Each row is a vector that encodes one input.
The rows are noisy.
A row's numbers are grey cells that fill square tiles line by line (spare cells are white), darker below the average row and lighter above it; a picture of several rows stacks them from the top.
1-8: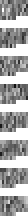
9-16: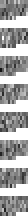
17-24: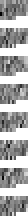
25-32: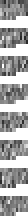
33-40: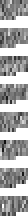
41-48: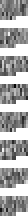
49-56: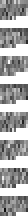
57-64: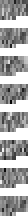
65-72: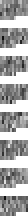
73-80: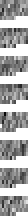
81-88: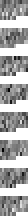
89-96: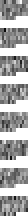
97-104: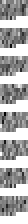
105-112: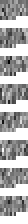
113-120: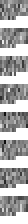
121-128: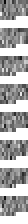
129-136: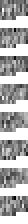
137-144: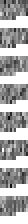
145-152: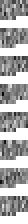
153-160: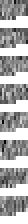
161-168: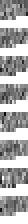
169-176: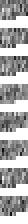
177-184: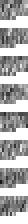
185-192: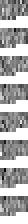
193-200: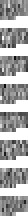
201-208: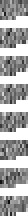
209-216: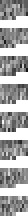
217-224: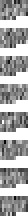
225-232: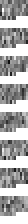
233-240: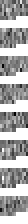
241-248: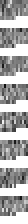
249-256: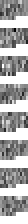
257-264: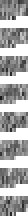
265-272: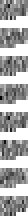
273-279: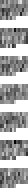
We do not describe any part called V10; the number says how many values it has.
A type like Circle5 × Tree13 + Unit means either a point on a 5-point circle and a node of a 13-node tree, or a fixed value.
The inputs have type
Line19 × (Line19 + V10).
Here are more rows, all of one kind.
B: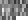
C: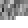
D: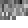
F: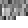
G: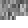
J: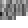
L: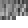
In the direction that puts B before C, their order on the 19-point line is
F, B, L, D, G, C, J.
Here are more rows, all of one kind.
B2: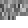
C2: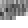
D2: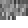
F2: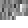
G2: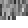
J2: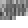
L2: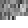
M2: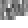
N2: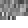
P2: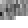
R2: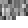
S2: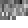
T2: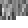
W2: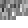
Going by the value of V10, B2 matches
D2, G2 and T2.
